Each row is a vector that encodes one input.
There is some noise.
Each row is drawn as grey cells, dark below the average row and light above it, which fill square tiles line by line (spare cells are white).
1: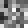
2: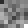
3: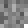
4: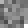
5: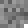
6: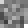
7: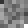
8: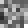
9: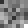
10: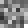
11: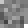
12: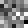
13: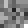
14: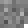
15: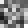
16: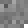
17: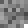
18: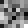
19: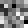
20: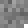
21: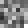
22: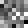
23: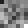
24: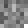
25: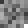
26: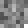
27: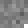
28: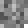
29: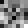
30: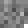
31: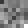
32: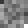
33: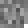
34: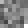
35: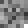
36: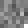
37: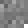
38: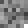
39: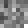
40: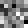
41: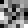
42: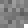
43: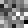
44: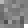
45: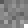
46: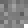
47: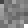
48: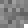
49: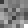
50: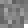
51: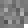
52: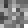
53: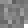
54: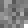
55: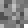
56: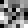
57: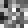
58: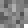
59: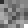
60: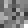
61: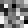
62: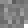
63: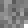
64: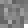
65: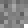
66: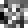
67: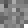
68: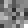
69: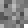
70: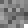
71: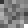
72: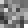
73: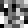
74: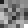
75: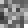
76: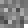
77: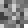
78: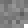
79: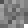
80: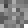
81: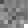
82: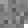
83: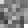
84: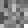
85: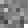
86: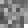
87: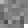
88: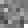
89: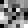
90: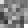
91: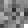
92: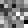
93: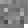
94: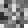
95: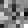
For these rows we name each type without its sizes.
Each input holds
either a point on a circle and a true/false value, or a fixed value.
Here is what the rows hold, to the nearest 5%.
About 90% of them hold a point on a circle and a true/false value. The rest hold a fixed value.
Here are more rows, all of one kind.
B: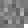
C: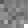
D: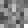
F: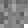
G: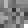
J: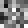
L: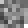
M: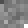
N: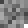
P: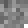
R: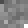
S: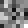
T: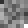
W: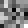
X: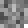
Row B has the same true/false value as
G, L, S and W.
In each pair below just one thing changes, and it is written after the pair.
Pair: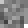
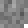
the true/false value
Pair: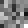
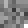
the place on the circle
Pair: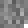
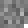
the place on the circle
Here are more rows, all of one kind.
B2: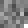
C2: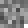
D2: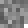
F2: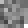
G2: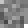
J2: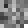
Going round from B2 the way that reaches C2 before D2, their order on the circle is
B2, C2, D2, F2, G2, J2.
